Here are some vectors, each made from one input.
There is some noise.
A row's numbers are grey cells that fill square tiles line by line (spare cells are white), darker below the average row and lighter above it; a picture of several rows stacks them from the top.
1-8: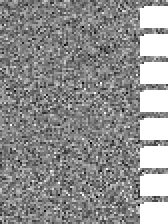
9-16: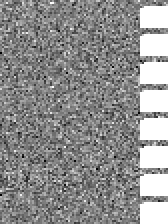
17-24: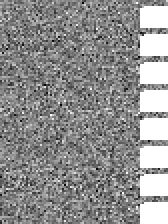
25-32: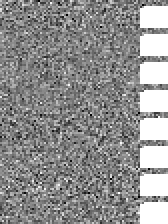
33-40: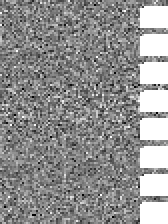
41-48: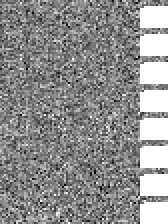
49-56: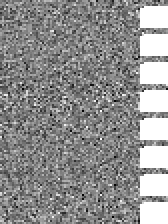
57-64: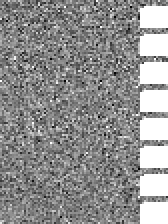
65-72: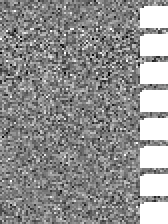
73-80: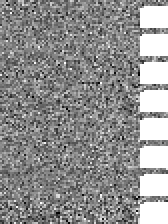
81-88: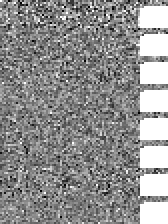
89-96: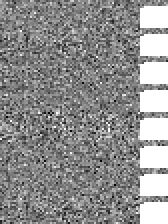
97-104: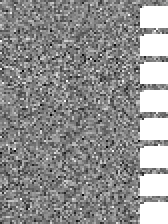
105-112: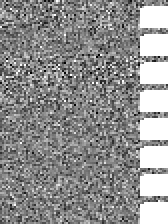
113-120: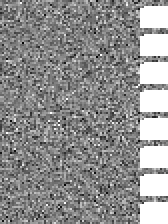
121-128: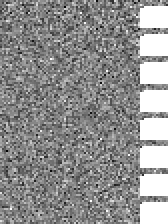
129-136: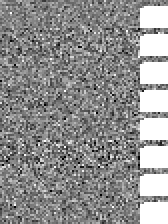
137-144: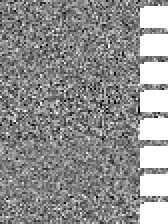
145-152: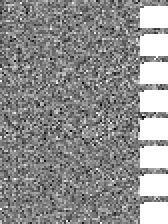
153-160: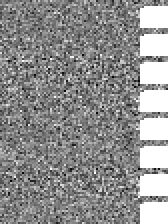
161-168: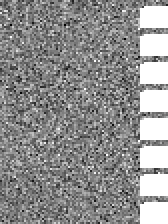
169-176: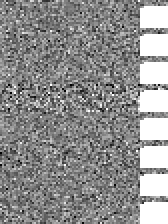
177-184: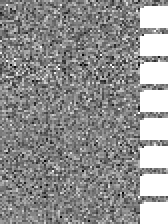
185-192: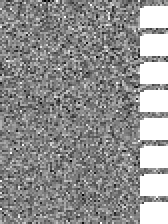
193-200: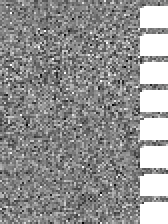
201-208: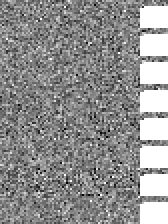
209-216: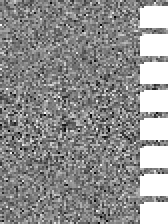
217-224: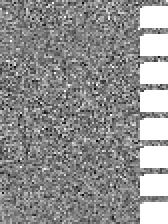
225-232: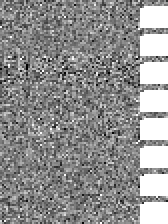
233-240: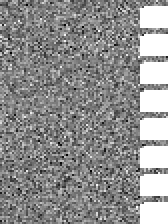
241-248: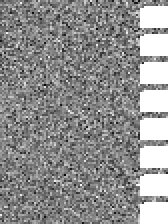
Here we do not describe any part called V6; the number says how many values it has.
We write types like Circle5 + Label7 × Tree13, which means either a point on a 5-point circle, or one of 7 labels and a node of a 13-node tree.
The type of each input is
Bool × Tree8 + Line10 + Tree11 × V6.
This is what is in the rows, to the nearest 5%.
About 30% of them hold a point on a 10-point line. About 30% of them hold a node of an 8-node tree and a true/false value. The rest hold a node of an 11-node tree and a value of V6.
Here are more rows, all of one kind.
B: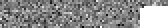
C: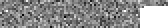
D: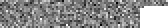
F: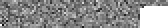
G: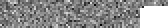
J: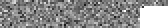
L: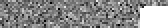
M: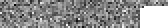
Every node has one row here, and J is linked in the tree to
G.
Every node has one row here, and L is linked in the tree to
C.
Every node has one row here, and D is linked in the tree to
F and G.
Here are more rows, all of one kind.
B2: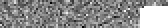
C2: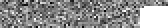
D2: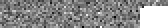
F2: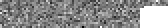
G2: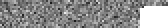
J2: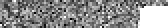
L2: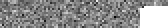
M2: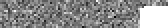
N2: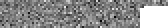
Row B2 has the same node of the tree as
G2, L2 and N2.
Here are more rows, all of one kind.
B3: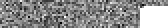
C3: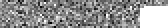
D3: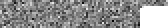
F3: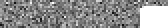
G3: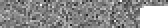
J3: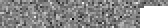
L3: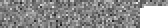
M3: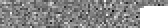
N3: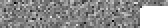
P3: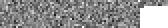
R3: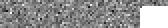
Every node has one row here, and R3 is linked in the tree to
N3.
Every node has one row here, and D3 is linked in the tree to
N3.
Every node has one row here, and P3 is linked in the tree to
C3, J3 and L3.
